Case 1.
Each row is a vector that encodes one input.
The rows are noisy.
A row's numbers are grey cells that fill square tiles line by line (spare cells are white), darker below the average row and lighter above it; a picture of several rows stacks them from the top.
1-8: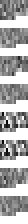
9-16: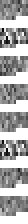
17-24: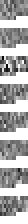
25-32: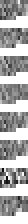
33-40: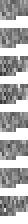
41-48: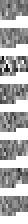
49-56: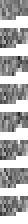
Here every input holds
a list of up to two points on a 4-point line.
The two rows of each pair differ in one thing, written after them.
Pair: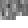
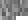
the place on the 4-point line in item 1 of the list
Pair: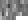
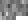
the place on the 4-point line in item 2 of the list
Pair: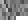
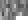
the place on the 4-point line in item 1 of the list
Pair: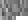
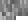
the place on the 4-point line in item 2 of the list
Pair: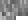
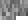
the place on the 4-point line in item 2 of the list
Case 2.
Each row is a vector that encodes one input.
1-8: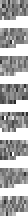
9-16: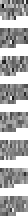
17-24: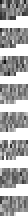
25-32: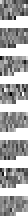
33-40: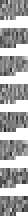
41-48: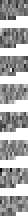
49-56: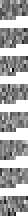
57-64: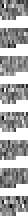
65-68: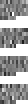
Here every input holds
either a point on a 4-point line, or four true/false values.
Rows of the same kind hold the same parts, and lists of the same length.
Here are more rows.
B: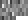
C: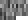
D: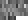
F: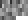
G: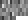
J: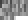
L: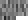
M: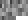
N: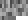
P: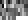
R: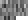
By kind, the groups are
B, C, D, F, G, J, L, M, N, R
P

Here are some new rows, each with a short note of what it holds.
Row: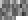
four true/false values
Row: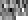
a point on a 4-point line
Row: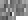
four true/false values
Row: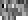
a point on a 4-point line
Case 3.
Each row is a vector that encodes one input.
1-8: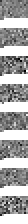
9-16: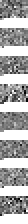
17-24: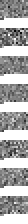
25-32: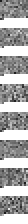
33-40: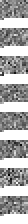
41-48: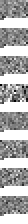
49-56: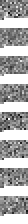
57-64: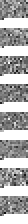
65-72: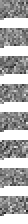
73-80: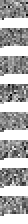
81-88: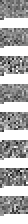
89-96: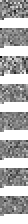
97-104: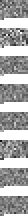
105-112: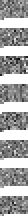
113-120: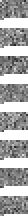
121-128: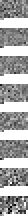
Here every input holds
either a point on a 17-point line, or four true/false values.
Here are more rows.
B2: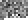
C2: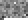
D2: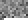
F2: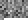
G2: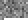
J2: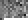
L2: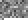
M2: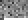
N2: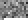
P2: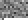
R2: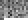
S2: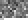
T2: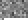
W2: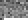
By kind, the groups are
B2, C2, D2, F2, L2, N2, P2
G2, J2, M2, R2, S2, T2, W2

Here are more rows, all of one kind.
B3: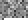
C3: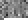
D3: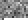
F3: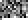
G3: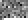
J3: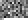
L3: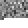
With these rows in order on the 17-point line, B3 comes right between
C3 and D3.
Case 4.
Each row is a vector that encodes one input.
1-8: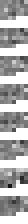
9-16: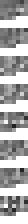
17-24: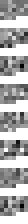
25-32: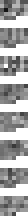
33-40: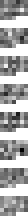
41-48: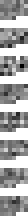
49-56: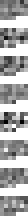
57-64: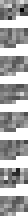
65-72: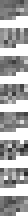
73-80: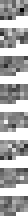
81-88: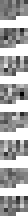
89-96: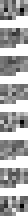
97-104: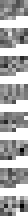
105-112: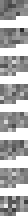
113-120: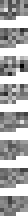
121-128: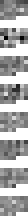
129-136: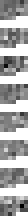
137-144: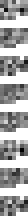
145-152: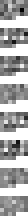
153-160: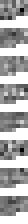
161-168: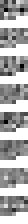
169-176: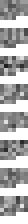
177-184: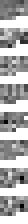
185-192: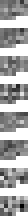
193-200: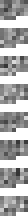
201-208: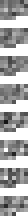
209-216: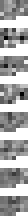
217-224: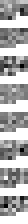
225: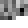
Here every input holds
either a node of a 13-node tree, or four true/false values.
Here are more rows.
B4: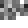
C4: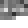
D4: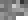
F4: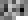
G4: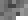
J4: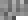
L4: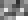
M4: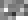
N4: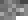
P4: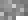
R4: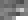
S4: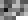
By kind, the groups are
B4, F4
C4, D4, G4, J4, L4, M4, N4, P4, R4, S4

